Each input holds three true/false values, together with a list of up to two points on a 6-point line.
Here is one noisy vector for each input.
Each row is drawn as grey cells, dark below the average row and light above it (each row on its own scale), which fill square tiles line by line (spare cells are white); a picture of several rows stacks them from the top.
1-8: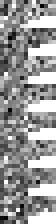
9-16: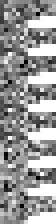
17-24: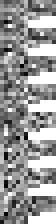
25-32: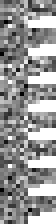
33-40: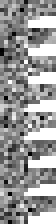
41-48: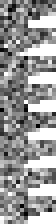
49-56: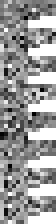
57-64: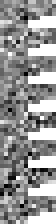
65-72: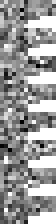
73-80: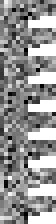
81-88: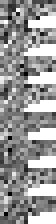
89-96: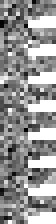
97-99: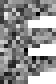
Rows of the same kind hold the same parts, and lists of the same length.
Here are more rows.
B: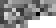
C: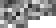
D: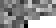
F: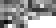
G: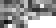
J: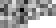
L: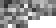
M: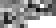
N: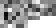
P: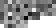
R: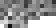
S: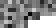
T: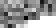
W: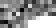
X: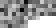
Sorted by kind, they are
B, D, J, W, X
C, F, G, L, M, N
P, R, S, T

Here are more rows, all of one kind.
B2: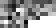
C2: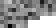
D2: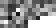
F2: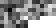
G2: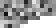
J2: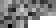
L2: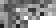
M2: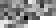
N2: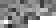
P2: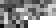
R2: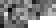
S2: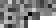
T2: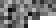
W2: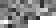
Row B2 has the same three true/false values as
D2, M2, N2 and W2.
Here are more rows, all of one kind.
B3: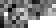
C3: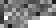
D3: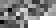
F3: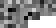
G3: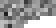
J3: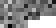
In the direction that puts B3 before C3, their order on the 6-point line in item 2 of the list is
F3, J3, G3, B3, C3, D3.
